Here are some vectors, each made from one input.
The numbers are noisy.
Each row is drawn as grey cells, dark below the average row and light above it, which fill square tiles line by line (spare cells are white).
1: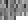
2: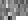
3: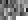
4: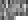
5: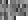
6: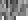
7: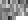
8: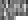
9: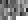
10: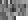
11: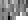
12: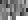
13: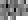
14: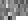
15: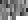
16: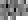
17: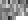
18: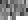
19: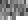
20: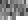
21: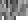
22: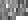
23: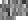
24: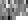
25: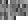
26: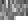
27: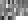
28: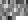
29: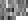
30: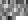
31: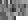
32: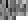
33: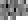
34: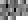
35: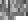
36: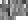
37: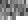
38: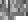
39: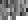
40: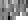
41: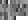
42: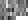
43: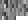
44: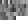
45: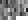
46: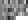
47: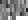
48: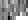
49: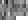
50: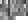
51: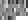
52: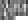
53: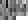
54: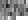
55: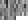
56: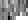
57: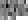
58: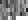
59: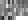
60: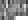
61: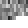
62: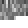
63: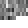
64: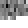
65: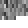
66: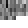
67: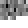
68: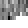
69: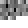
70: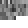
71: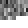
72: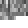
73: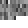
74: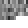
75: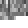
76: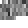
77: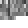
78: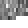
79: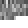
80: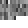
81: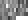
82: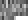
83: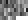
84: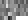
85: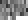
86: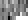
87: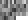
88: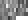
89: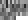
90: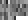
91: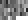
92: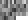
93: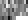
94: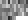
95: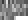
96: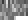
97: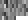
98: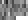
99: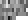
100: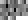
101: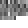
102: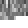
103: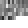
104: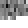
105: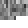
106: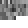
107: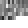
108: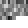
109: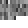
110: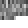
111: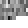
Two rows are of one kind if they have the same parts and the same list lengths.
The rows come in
2 kinds.
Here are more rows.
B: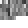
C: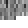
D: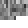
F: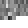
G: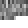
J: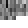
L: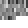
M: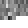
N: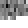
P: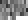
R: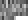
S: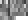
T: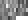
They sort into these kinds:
B, G, N, P, R, S
C, D, F, J, L, M, T

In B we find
a point on a 10-point line and a true/false value.
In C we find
one of 11 labels and a true/false value.
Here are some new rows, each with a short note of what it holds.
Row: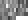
one of 11 labels and a true/false value
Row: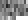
a point on a 10-point line and a true/false value
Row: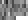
one of 11 labels and a true/false value
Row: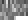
a point on a 10-point line and a true/false value
